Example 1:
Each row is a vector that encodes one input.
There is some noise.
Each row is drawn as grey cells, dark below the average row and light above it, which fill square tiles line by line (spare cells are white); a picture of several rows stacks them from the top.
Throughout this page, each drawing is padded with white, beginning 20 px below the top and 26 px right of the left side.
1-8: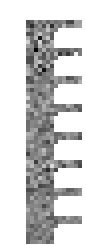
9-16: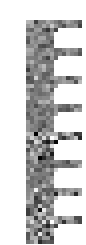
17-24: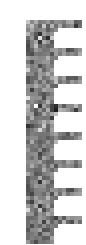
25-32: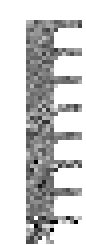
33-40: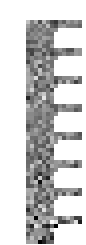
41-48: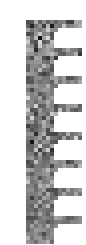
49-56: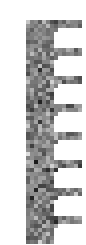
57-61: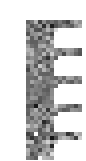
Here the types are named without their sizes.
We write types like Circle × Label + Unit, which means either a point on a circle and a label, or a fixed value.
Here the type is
Line.
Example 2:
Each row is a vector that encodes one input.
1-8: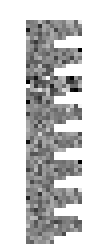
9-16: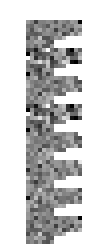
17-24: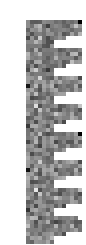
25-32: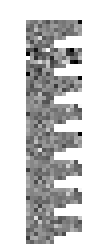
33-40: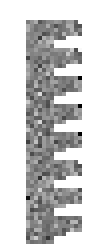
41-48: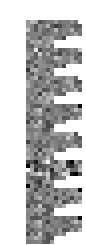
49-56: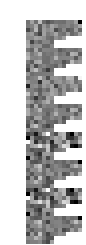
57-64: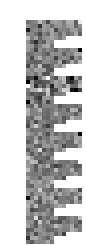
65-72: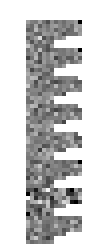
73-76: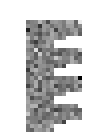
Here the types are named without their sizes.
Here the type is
Circle + Unit.
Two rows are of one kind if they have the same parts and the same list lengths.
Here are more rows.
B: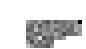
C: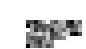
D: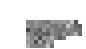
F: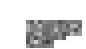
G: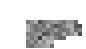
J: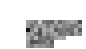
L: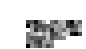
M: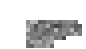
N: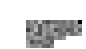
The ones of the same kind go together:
B, D, F, G, J, M, N
C, L

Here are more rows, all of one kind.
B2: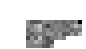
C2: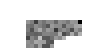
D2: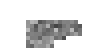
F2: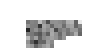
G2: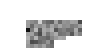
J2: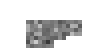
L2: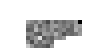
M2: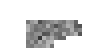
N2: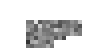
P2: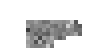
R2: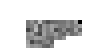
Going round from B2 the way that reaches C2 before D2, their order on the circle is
B2, C2, L2, R2, G2, F2, P2, M2, D2, N2, J2.
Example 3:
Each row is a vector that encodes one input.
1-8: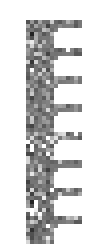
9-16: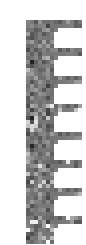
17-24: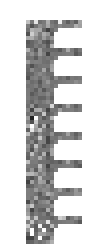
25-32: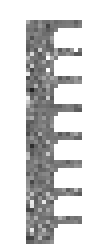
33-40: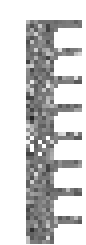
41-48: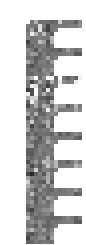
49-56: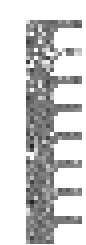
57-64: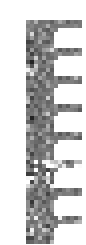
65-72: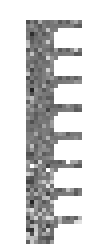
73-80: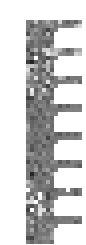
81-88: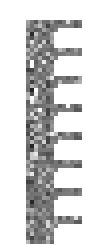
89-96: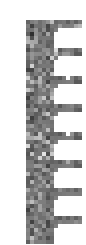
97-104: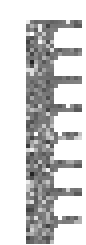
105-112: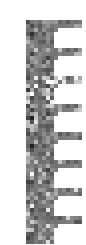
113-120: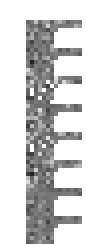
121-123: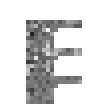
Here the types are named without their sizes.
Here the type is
Bool × Bool × Bool + Unit.
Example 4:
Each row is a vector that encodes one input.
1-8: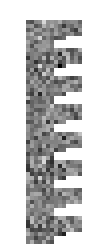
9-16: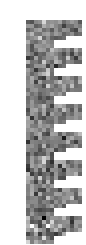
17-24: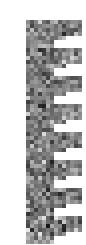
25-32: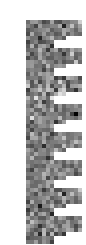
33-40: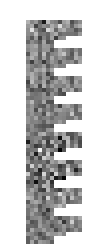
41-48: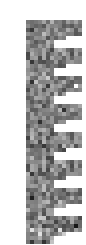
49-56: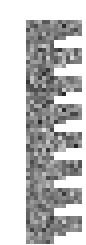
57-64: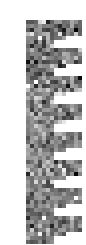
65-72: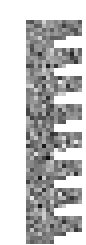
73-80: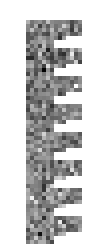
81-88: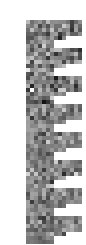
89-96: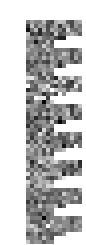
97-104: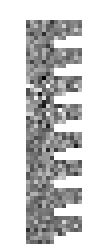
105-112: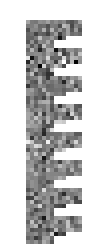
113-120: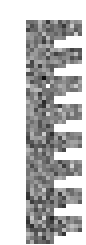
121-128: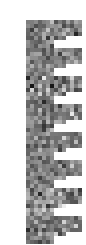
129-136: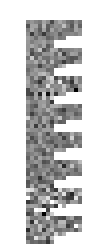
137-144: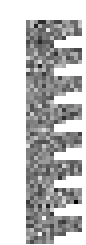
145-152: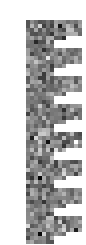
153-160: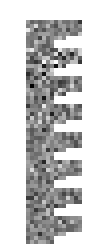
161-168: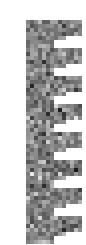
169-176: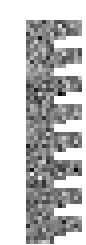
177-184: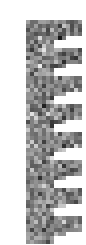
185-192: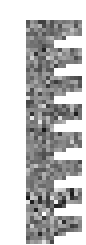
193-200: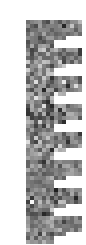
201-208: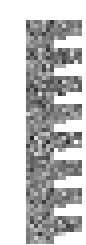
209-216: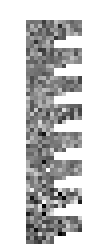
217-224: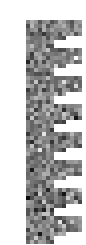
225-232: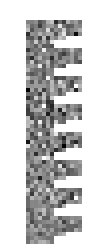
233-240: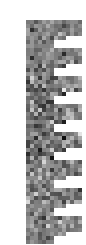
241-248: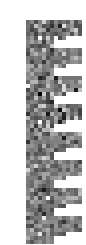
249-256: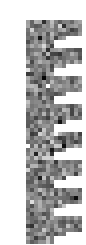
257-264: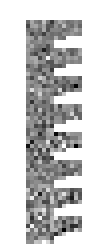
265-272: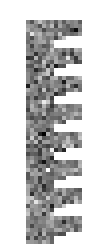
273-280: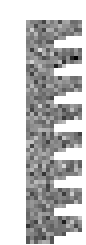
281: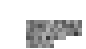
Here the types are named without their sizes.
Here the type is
Tree + Unit.
